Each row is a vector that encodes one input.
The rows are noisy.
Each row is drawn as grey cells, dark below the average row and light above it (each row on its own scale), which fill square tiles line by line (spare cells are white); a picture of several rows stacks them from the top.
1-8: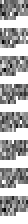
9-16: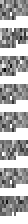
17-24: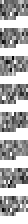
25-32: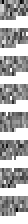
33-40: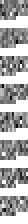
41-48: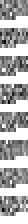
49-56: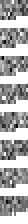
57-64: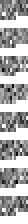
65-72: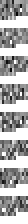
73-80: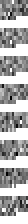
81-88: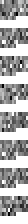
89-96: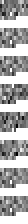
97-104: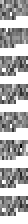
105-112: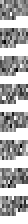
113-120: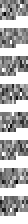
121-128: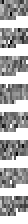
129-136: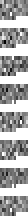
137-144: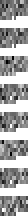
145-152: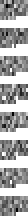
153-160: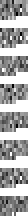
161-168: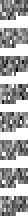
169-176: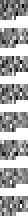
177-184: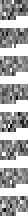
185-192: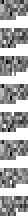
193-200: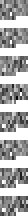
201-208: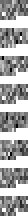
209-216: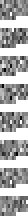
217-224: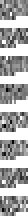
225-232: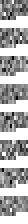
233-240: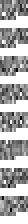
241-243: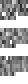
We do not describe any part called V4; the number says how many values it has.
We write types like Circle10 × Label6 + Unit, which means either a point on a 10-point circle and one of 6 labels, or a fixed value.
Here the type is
List2(Bool × V4).
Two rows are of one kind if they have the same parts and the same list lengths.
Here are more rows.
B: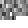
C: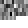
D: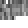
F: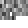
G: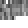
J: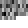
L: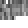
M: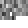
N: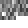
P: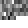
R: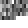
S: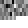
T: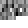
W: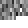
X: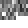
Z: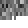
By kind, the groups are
B, F, J, M
C, N, P, R, S, T, W, X, Z
D, G, L

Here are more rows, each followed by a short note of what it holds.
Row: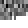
a list of two items
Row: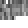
the empty list
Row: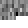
a list of two items
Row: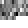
a list of one item
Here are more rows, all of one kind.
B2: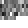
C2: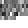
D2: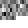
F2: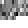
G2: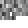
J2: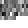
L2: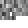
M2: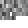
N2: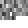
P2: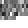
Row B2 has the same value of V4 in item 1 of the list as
C2, J2 and P2.
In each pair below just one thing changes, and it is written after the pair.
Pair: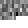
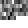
the value of V4 in item 1 of the list
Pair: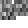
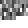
the value of V4 in item 1 of the list
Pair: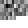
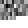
the value of V4 in item 2 of the list
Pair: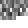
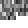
the value of V4 in item 1 of the list
